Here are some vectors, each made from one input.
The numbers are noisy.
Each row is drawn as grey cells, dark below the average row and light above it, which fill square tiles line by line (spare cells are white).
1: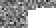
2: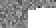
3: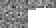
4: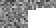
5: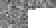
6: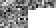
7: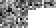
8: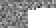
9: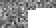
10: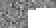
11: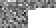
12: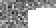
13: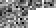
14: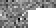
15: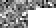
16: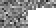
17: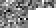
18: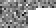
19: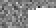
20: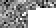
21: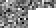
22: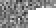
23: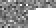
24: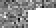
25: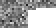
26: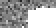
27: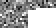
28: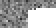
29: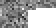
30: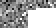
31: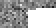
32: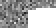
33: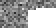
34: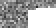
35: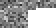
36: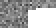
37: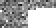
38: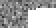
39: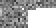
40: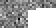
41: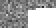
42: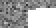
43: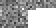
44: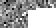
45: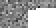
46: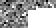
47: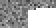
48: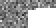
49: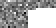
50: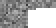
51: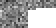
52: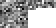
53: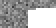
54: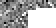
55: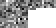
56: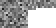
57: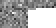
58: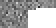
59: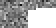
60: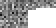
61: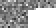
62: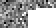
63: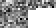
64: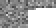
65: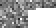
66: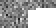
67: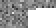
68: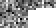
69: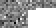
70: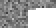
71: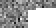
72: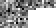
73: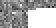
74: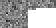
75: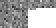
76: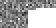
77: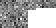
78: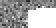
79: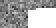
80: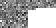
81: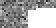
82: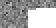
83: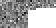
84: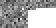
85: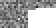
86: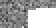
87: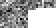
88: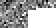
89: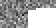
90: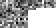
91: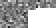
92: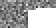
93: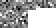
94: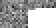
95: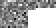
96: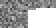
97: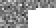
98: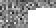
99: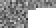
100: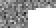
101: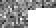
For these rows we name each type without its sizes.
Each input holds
a point on each of three lines.
